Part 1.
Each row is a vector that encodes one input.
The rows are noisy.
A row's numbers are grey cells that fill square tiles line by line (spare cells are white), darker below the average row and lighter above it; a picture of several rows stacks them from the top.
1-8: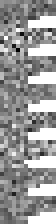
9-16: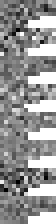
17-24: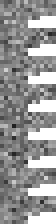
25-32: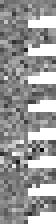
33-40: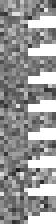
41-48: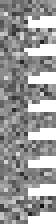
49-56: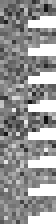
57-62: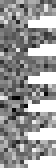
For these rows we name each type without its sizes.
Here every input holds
either a point on a circle and a true/false value, or a fixed value.
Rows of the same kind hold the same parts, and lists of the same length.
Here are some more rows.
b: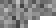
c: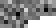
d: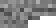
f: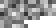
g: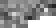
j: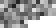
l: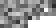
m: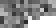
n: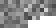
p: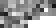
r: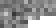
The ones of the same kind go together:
b, c, d, g, l, m, n, p, r
f, j

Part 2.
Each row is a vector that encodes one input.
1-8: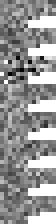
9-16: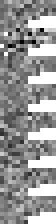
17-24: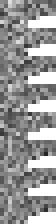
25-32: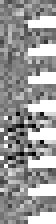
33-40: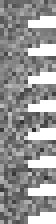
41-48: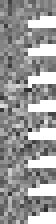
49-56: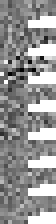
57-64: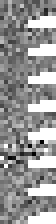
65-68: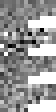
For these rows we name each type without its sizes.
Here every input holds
a list of points on a line.
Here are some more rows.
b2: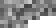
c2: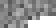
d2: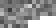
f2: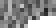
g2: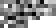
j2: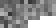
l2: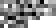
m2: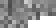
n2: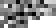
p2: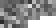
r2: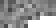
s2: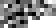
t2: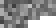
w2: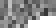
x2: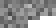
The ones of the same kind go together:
b2, f2, w2
c2, d2, j2, m2, p2, r2, t2, x2
g2, l2, n2, s2

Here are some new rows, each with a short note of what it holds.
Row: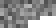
a list of two items
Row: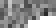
a list of one item
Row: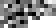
the empty list
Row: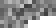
a list of one item
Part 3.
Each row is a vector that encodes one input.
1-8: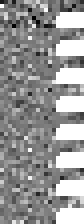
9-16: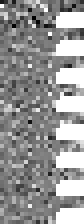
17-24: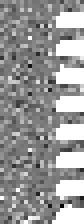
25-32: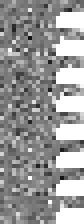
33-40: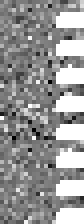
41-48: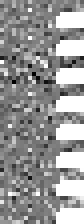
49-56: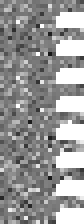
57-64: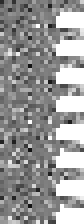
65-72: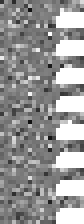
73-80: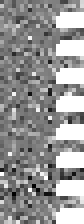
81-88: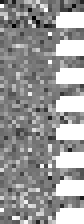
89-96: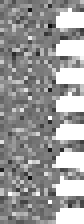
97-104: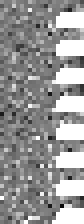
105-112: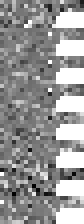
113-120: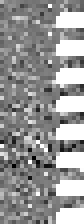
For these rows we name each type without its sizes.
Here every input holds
either a point on a circle and a true/false value, or a fixed value.
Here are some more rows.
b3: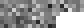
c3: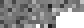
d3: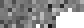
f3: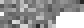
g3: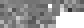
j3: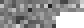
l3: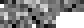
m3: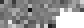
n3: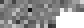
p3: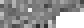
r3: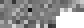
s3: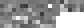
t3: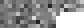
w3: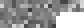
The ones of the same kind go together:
b3, c3, d3, f3, g3, j3, m3, n3, p3, r3, s3, t3, w3
l3

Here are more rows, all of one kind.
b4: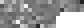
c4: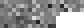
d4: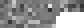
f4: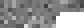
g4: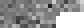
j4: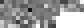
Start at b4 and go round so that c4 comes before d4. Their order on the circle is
b4, g4, c4, f4, d4, j4.
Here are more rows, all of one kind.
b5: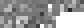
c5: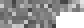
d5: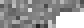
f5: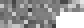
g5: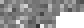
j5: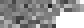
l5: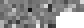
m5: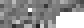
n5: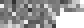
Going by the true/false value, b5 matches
d5, g5 and m5.
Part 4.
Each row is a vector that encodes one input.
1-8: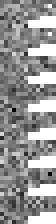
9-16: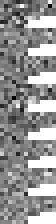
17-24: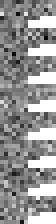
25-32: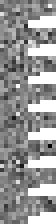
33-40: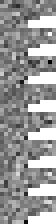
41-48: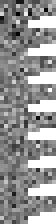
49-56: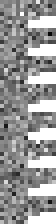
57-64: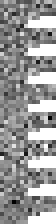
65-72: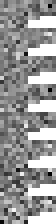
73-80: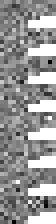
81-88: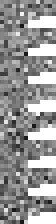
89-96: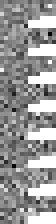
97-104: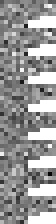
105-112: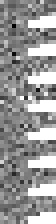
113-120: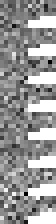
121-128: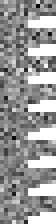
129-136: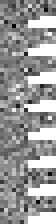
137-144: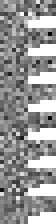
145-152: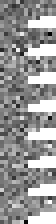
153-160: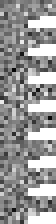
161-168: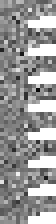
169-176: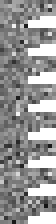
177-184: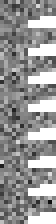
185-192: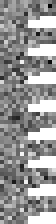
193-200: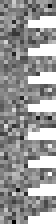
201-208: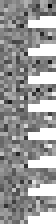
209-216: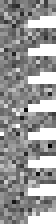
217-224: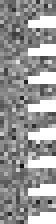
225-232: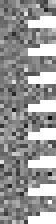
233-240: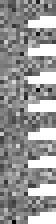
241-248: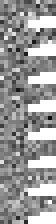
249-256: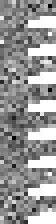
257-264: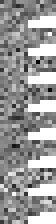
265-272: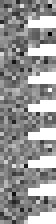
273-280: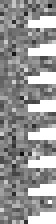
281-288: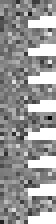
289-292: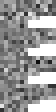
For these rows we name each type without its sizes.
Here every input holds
either a fixed value, or a point on each of two lines, or a node of a tree.
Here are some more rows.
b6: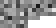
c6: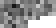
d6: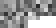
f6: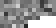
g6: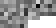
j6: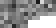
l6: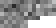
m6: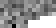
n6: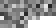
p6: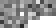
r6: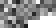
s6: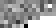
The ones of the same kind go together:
b6, d6, g6, n6, p6
c6, f6, j6, l6, m6, s6
r6

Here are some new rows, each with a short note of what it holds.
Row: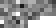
a point on each of two lines
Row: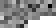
a node of a tree
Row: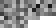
a node of a tree
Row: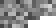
a point on each of two lines
